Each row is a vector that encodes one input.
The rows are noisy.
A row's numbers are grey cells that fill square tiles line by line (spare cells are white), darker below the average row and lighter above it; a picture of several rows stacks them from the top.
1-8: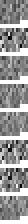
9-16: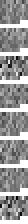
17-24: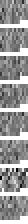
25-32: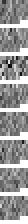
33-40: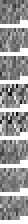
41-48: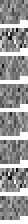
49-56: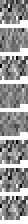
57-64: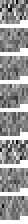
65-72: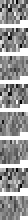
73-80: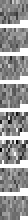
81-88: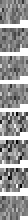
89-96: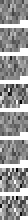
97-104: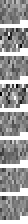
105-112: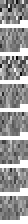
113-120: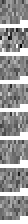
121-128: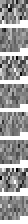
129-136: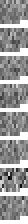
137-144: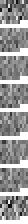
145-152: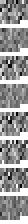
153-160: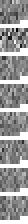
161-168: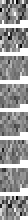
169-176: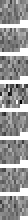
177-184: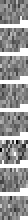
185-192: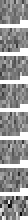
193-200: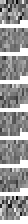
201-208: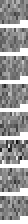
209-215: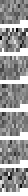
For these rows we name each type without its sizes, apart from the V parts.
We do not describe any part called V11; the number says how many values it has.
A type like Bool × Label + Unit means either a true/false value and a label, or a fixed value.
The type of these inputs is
(Bool × Circle + Unit) × Tree + V11.
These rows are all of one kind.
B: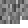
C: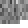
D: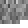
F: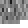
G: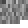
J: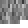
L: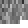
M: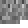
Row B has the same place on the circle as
C and L.
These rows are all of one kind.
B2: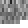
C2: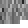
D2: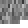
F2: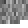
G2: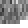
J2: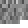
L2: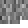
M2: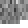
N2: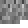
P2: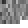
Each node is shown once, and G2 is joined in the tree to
M2.
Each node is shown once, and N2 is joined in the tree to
D2, F2, J2 and L2.
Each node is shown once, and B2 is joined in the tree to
M2.
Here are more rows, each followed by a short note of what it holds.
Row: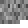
a node of a tree
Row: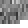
a node of a tree
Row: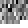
a value of V11
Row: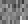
a point on a circle, a node of a tree and a true/false value
